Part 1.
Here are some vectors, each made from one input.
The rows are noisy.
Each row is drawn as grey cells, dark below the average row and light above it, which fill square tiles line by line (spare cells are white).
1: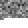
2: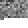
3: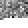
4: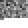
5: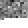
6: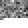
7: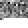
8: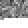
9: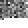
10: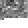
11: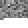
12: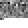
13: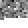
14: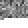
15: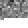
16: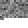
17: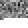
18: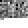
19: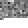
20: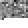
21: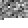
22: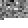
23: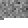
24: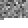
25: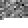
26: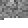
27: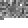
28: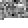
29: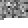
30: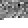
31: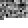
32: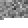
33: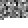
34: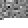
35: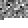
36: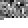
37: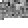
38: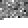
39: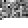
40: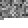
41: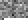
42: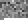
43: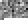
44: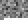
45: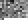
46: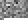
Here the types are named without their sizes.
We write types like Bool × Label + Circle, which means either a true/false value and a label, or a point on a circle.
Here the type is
Line × (Tree + Unit).
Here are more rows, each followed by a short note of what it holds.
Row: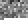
a point on a line
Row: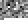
a point on a line
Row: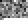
a point on a line
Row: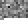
a point on a line and a node of a tree
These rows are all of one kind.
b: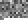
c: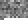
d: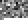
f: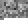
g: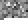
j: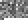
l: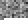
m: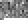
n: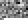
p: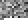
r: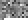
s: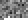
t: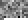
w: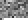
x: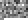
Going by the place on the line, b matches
m, n, w and x.
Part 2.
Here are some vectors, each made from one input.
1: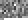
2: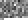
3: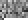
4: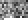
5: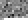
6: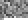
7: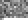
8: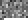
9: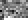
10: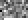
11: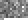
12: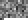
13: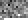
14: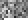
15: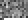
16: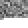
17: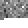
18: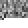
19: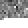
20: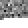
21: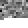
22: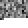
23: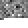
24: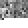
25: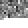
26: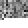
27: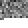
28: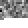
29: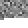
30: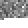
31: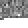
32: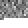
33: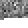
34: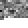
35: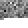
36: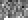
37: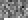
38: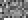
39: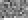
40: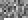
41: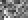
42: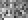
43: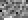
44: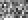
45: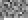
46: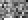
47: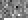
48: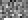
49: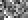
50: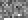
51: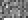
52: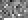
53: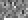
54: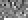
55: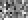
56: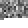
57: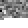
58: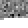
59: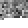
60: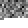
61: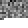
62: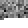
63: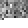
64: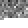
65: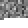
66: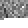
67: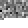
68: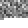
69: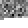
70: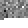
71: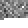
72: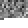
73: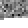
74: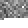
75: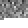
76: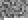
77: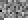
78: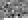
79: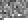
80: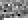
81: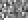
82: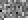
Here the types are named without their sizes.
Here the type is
Bool × Bool × Bool + Line.
